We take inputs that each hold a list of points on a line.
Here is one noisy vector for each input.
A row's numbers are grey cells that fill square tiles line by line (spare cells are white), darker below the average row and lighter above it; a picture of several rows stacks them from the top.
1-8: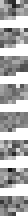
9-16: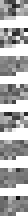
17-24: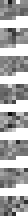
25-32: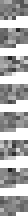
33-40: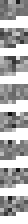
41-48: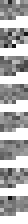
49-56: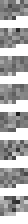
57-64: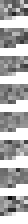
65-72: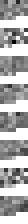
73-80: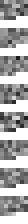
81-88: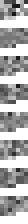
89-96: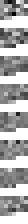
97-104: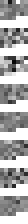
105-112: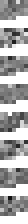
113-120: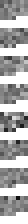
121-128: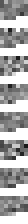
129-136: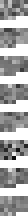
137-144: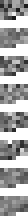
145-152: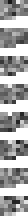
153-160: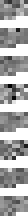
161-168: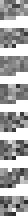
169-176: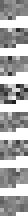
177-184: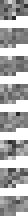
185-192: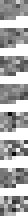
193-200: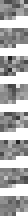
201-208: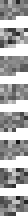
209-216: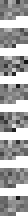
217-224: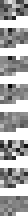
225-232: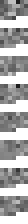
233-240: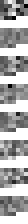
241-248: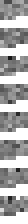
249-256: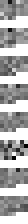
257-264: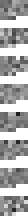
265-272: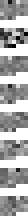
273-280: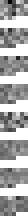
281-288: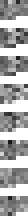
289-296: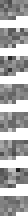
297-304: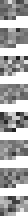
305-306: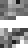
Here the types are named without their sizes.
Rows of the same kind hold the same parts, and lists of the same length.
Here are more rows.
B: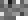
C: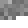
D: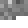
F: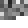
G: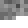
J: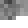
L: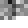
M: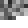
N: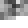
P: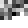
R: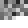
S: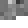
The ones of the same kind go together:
B, F, G, J, L, M, N
C, D, R, S
P

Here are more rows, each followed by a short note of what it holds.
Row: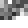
the empty list
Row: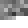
a list of one item
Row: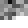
a list of two items
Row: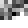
the empty list
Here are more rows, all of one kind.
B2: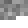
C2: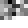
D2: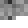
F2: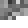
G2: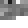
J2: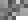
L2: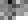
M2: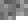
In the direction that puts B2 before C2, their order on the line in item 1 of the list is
F2, J2, M2, B2, D2, L2, C2, G2.
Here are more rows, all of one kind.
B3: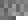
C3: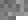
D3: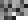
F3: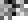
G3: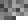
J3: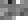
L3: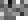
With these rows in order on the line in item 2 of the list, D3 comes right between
J3 and L3.
